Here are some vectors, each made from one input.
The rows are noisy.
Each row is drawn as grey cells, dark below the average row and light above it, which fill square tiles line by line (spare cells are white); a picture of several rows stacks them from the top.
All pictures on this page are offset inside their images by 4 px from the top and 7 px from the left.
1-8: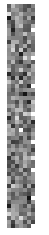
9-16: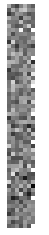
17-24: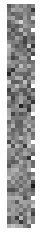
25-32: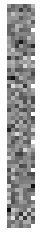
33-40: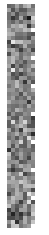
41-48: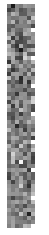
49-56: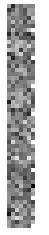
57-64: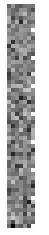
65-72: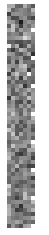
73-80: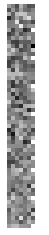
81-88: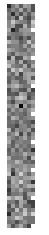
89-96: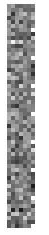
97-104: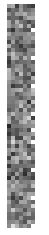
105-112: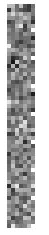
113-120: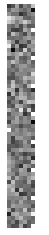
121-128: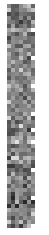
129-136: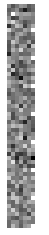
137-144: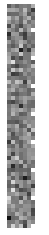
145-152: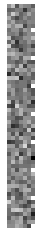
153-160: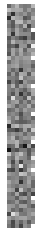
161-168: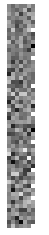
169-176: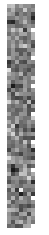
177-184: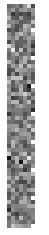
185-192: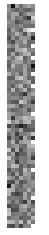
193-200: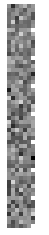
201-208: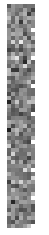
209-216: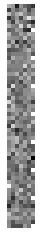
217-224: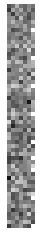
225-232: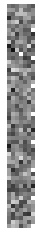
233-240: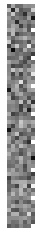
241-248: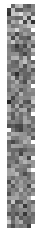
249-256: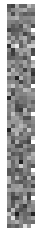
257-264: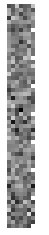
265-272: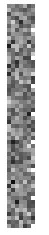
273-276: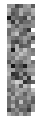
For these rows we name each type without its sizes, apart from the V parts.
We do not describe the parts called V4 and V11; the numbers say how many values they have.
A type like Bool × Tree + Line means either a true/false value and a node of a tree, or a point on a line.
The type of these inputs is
Bool × (Line + V4) × V11.
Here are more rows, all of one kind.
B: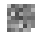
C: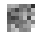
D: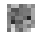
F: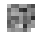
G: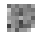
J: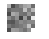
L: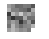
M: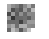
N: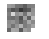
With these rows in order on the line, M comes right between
C and L.
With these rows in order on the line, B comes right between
J and N.
